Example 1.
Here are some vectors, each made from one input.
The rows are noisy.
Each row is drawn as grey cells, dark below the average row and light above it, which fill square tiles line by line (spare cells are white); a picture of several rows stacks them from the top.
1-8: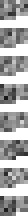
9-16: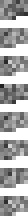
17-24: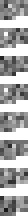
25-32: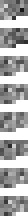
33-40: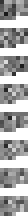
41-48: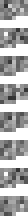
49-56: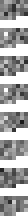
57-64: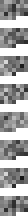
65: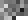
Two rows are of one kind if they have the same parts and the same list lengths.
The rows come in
2 kinds.
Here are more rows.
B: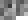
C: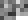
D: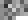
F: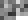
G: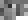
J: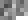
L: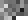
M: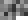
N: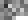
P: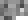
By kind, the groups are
B, D, G, J, N, P
C, F, L, M

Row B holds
a point on a 9-point line.
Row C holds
three true/false values.
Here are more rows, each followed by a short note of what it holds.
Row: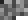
three true/false values
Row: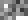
three true/false values
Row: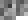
a point on a 9-point line
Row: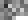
a point on a 9-point line
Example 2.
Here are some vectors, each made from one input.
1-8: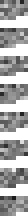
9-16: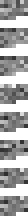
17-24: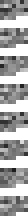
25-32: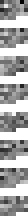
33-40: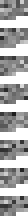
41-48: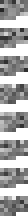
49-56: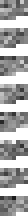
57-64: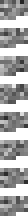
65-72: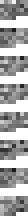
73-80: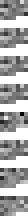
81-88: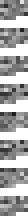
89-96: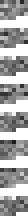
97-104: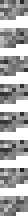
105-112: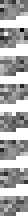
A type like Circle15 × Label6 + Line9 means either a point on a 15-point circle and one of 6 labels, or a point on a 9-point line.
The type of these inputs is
Bool × Line6.
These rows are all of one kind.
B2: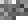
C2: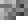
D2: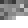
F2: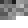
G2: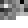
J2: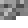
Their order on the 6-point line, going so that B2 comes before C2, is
G2, B2, C2, J2, D2, F2.
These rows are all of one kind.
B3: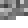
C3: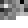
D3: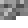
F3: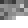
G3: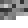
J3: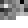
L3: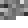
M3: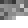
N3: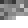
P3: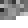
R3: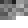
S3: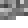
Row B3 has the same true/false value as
D3, L3 and S3.
